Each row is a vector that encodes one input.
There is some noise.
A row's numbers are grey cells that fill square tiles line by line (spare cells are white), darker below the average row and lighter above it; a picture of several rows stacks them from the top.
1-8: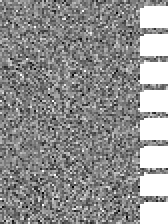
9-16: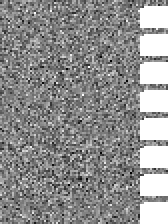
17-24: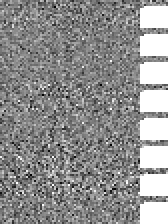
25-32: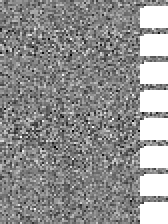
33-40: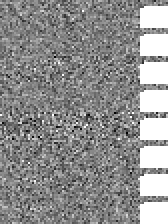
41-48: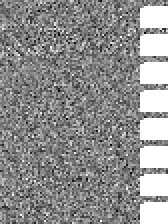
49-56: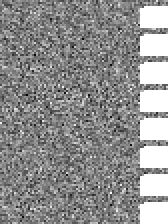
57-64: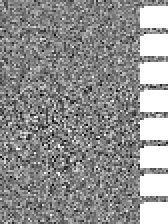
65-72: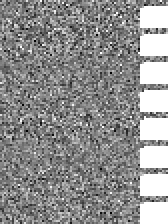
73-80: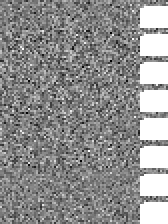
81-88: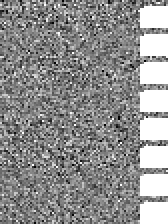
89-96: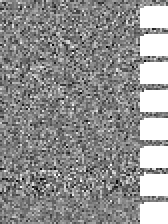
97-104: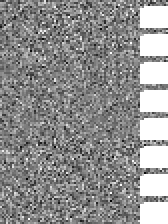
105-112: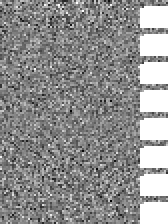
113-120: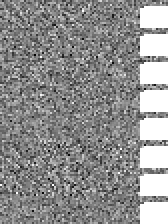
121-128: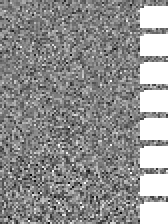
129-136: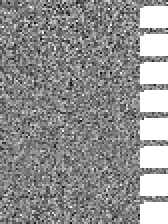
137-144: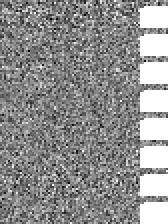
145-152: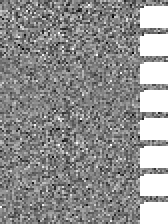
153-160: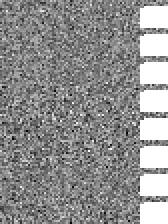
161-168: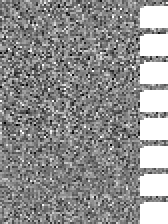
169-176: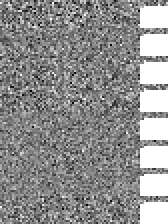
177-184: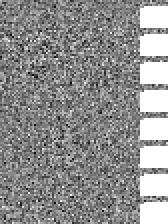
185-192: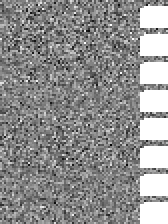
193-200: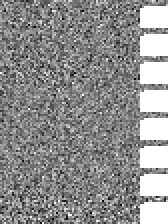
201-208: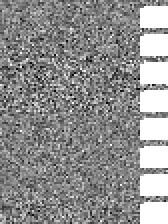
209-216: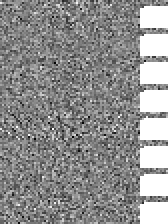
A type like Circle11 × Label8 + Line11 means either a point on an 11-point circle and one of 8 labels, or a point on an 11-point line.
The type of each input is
Line5 × (Tree10 + Unit) + List2(Line8).
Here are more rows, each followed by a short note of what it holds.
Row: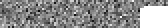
a list of one item
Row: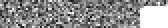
the empty list
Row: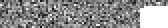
the empty list
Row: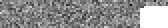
a point on a 5-point line and a node of a 10-node tree
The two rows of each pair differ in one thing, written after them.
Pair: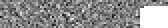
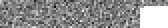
the node of the tree
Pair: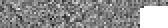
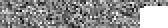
the node of the tree
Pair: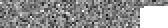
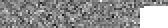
the place on the 5-point line
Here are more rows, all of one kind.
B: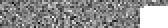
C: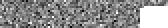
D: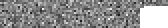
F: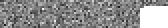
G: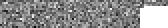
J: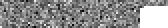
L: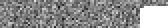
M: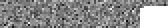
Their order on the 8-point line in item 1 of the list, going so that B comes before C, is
D, F, L, M, J, G, B, C.
